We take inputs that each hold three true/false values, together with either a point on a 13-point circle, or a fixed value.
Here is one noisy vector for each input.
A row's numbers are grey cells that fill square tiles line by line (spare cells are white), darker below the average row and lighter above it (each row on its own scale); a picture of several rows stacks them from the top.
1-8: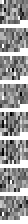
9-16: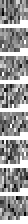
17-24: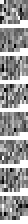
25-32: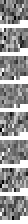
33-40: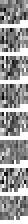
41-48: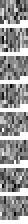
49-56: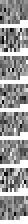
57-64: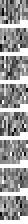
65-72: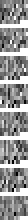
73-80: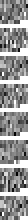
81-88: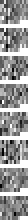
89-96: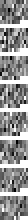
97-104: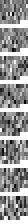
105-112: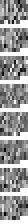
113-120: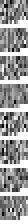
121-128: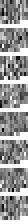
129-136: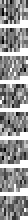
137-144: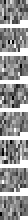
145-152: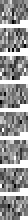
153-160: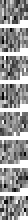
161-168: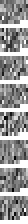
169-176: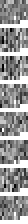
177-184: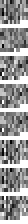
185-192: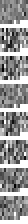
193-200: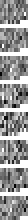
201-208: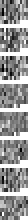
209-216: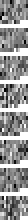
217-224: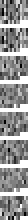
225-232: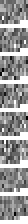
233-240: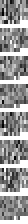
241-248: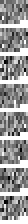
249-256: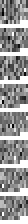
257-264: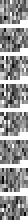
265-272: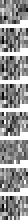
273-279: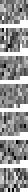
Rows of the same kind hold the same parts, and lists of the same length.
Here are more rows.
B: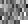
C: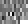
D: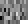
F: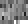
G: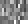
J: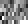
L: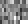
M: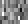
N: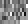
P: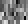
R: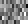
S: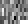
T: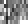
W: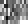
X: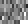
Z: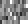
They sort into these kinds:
B, J, R, T, W, X
C, D, F, G, L, M, N, P, S, Z

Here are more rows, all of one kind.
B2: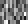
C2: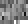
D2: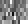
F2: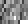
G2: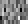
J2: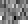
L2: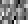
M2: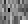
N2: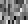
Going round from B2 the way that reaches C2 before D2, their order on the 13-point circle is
B2, N2, L2, G2, C2, F2, D2, M2, J2.
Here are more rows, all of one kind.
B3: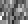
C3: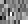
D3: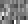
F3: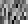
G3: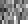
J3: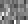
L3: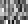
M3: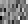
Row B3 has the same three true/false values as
D3 and J3.
